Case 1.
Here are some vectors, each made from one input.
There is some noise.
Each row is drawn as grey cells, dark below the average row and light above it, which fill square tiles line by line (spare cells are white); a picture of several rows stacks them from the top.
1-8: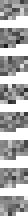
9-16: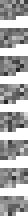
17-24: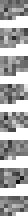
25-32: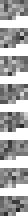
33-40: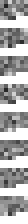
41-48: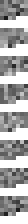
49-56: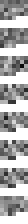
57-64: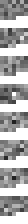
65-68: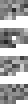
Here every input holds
one of 7 labels and a true/false value.
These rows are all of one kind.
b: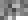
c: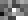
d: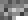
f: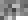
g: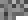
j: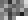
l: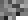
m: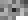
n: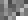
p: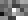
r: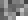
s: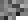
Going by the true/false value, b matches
f and m.
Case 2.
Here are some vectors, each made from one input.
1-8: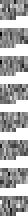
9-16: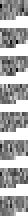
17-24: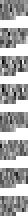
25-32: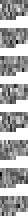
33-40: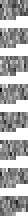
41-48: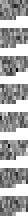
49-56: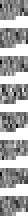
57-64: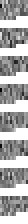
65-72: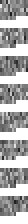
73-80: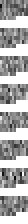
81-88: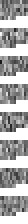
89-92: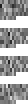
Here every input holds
either a fixed value, or a node of a 10-node tree, or three true/false values.
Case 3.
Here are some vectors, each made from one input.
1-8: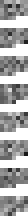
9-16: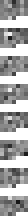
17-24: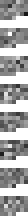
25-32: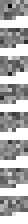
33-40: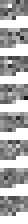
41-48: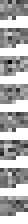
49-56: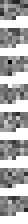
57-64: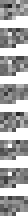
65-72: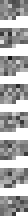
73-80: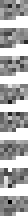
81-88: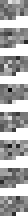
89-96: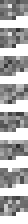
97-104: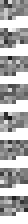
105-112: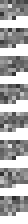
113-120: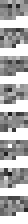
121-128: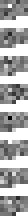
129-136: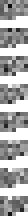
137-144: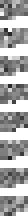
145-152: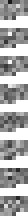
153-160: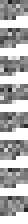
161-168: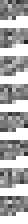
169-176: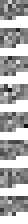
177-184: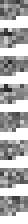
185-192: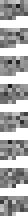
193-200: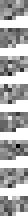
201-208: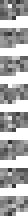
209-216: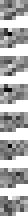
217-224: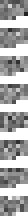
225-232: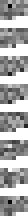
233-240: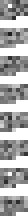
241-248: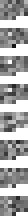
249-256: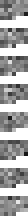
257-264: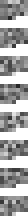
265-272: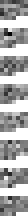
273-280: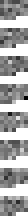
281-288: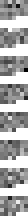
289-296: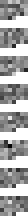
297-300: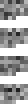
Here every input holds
one of 11 labels and a true/false value.
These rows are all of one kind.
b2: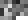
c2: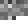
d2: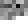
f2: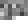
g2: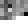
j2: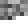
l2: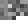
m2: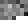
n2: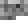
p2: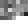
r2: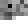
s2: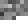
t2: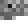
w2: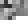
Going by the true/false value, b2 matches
c2, l2, m2 and s2.
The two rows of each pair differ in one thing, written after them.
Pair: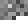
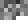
the label
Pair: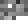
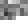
the true/false value
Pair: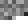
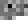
the label
